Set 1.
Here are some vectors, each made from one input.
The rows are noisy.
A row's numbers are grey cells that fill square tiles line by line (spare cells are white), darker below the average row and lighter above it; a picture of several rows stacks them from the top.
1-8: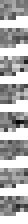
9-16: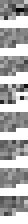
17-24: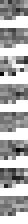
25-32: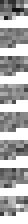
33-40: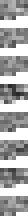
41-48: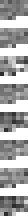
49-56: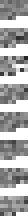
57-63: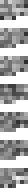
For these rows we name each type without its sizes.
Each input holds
a point on a line.
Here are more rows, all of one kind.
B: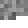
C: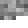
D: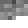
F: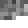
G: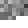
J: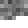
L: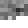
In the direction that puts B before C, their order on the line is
F, D, J, B, C, L, G.
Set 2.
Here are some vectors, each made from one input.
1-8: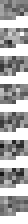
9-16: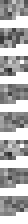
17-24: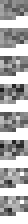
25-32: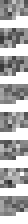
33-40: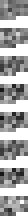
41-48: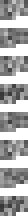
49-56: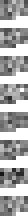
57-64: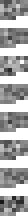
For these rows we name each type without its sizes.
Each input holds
a point on a line.
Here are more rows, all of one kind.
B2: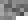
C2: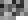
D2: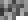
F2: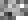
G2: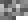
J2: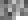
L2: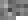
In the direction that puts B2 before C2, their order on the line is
F2, J2, G2, B2, L2, D2, C2.
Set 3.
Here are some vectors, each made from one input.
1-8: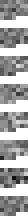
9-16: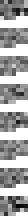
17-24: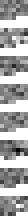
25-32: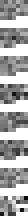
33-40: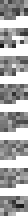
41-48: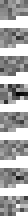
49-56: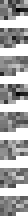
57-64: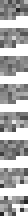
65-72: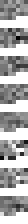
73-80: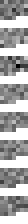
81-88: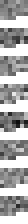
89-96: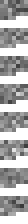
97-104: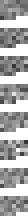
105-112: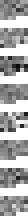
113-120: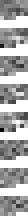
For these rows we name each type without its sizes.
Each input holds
three true/false values.
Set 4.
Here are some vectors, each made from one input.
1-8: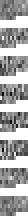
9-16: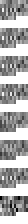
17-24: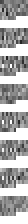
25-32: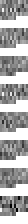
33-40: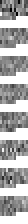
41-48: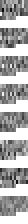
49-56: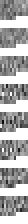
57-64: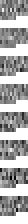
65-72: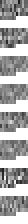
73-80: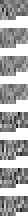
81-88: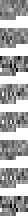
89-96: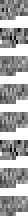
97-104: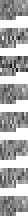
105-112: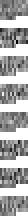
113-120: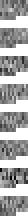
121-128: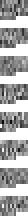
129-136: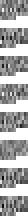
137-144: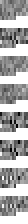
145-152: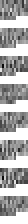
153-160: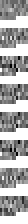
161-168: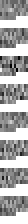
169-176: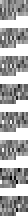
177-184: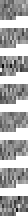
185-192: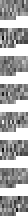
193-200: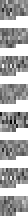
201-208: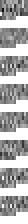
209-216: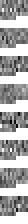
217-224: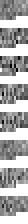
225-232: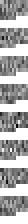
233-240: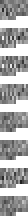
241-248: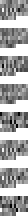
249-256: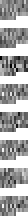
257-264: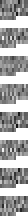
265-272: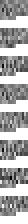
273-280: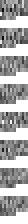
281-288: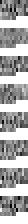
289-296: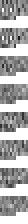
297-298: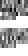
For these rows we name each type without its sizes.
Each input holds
a point on a line.
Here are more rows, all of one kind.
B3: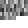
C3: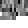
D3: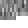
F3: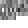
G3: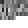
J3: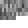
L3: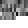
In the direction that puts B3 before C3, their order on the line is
F3, D3, J3, G3, B3, L3, C3.
